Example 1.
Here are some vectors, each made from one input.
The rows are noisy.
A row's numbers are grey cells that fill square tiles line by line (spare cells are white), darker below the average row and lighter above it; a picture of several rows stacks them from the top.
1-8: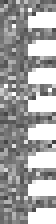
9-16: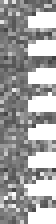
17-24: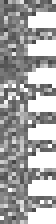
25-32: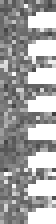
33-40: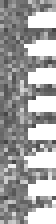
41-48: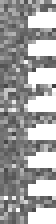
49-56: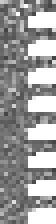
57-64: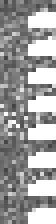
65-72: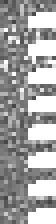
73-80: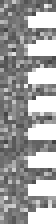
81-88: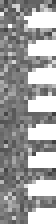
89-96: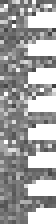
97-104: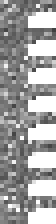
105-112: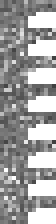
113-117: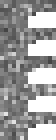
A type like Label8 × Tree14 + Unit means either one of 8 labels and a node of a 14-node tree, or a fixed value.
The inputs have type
Line3 × Line4.
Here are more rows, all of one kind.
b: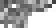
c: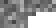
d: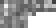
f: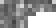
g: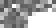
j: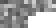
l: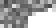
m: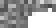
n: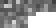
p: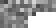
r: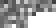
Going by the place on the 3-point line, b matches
c, l, p and r.
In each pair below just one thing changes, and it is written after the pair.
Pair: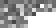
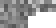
the place on the 4-point line
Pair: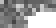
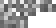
the place on the 4-point line
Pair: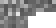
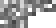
the place on the 3-point line
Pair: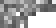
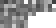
the place on the 3-point line
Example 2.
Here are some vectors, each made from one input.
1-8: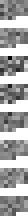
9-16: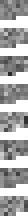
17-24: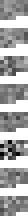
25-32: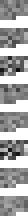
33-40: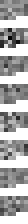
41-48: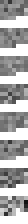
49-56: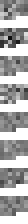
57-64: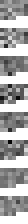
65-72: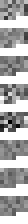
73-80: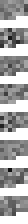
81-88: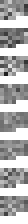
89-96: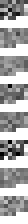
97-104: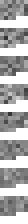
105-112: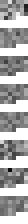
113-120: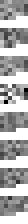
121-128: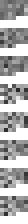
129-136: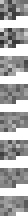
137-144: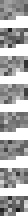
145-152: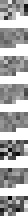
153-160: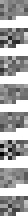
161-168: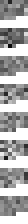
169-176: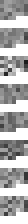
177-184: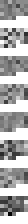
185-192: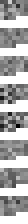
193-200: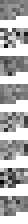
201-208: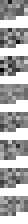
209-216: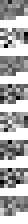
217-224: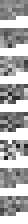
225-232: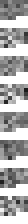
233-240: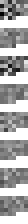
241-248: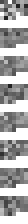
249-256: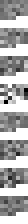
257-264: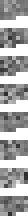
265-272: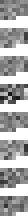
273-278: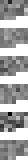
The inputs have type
Circle18.
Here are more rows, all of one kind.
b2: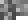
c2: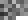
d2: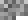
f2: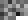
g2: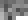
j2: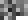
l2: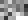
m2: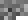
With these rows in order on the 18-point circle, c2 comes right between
d2 and l2.
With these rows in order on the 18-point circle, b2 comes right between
d2 and j2.
